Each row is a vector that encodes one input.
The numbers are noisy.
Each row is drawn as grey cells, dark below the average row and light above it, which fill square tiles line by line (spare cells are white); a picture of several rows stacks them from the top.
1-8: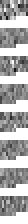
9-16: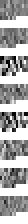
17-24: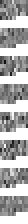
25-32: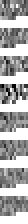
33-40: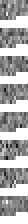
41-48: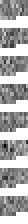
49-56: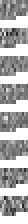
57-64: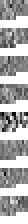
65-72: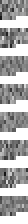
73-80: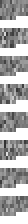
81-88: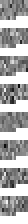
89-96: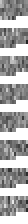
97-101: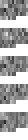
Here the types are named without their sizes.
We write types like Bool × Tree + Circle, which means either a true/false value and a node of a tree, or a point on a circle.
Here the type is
(Bool × Bool × Bool × Bool × Tree + Unit) × Tree + Unit.
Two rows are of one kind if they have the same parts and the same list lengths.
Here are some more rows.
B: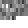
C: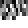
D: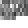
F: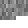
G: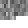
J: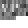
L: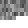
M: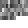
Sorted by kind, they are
B, D, F, G, J, L
C
M

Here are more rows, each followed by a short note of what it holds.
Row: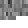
a node of each of two trees and four true/false values
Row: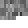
a node of each of two trees and four true/false values
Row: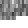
a node of each of two trees and four true/false values
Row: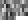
a node of a tree
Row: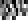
a fixed value
